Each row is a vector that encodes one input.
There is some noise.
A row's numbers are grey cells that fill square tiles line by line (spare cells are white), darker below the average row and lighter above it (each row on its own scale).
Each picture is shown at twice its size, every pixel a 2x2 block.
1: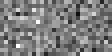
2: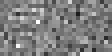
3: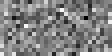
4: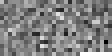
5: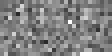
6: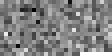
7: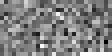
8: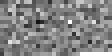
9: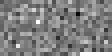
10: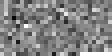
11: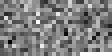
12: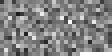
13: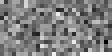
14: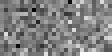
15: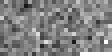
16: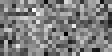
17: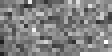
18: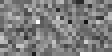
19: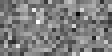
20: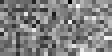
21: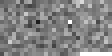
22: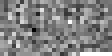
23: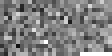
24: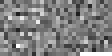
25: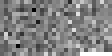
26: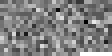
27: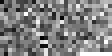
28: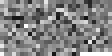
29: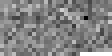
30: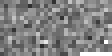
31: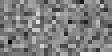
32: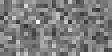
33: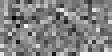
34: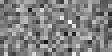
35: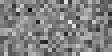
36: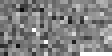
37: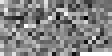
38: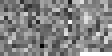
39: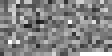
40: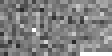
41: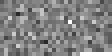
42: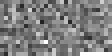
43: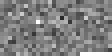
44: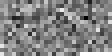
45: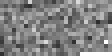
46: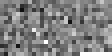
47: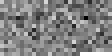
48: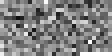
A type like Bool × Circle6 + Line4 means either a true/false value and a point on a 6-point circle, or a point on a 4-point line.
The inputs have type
Bool × Bool × Bool + Unit.
